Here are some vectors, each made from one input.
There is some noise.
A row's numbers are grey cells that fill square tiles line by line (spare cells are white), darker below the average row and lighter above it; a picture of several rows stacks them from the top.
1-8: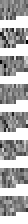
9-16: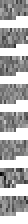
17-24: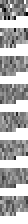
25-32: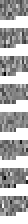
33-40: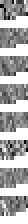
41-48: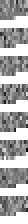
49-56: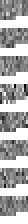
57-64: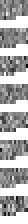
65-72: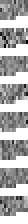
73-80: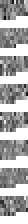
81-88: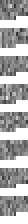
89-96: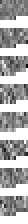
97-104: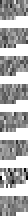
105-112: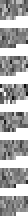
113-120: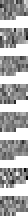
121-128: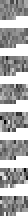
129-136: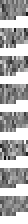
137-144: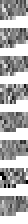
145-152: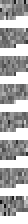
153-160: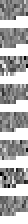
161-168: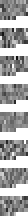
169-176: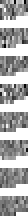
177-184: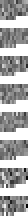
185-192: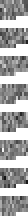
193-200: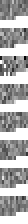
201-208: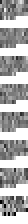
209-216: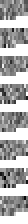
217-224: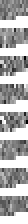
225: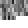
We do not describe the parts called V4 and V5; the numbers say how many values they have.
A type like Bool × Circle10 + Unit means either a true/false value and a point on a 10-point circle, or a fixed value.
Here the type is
(Bool × Bool × Bool + V5) × V4 + List2(Line6).
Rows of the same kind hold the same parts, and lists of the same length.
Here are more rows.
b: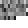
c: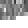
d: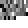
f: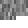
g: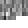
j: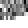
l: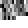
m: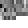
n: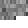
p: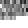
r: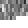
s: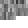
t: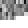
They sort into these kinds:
b, c, d, f, n
g
j, t
l, p, r, s
m

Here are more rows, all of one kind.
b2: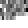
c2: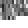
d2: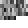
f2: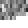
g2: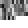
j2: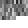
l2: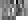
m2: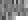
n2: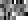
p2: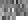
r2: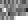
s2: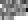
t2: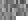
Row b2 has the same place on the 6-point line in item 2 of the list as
c2, p2 and r2.
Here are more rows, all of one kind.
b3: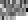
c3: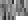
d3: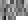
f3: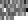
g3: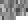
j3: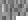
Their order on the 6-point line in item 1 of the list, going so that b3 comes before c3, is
b3, f3, c3, d3, j3, g3.
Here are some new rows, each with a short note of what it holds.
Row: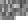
a list of one item
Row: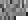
three true/false values and a value of V4
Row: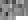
a value of V4 and a value of V5
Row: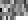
a value of V4 and a value of V5
